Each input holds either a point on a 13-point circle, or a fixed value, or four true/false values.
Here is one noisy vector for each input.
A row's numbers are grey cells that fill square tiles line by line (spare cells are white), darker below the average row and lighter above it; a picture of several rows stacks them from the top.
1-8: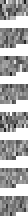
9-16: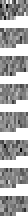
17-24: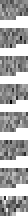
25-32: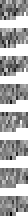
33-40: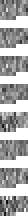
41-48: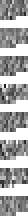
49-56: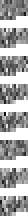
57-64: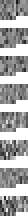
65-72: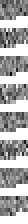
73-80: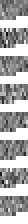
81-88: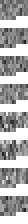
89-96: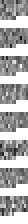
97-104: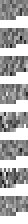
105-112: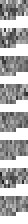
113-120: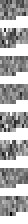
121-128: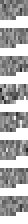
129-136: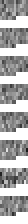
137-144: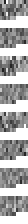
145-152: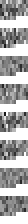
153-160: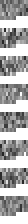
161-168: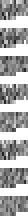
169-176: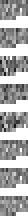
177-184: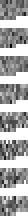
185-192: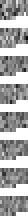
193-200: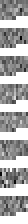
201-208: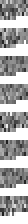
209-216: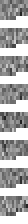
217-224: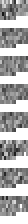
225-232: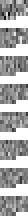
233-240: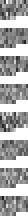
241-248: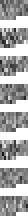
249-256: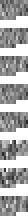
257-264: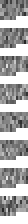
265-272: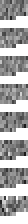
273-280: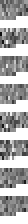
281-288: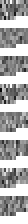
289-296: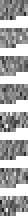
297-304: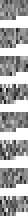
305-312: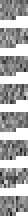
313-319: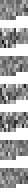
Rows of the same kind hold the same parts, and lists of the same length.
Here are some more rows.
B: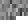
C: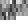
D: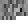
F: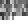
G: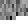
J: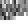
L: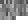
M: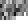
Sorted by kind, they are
B, D, G, L
C, J, M
F

